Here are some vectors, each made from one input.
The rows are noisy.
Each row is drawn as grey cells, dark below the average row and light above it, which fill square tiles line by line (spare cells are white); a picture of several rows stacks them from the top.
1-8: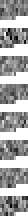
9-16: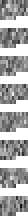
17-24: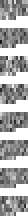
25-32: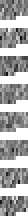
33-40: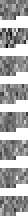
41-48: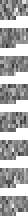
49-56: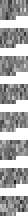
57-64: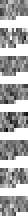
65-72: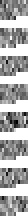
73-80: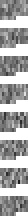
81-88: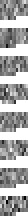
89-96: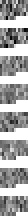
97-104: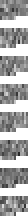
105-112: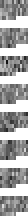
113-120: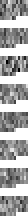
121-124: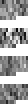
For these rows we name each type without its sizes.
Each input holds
either three true/false values, or a list of points on a line.
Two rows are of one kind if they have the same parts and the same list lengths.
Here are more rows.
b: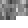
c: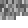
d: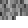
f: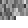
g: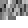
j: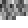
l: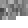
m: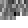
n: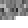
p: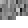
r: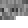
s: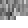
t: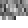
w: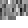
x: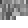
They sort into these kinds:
b, f, s, x
c, m, t
d, g, l, n, p, r, w
j

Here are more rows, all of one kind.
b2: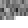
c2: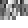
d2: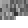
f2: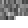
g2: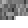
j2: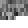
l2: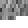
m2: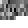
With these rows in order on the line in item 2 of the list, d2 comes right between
c2 and l2.
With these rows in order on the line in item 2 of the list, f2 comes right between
g2 and m2.
